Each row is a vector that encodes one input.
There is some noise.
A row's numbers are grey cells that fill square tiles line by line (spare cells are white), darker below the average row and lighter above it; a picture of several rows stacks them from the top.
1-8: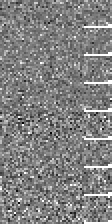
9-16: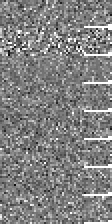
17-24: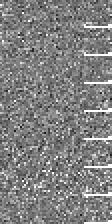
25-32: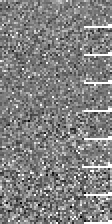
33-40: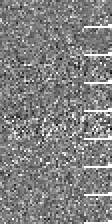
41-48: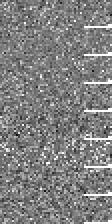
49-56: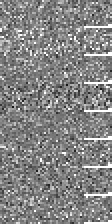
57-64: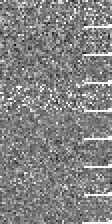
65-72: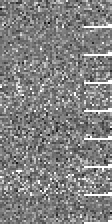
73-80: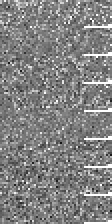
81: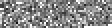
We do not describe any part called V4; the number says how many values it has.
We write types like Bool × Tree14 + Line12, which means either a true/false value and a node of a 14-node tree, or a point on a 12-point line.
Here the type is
Bool × Circle5 + Line5 + V4.
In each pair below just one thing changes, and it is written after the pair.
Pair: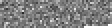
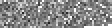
the true/false value
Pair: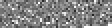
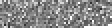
the true/false value
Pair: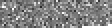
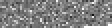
the true/false value
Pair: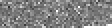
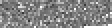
the true/false value
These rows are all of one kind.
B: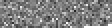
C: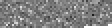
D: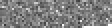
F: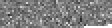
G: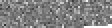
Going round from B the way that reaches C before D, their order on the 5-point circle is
B, F, C, G, D.
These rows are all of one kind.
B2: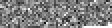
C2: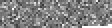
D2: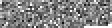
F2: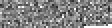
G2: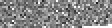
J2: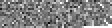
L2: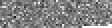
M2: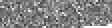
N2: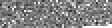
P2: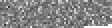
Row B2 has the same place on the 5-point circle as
F2, N2 and P2.
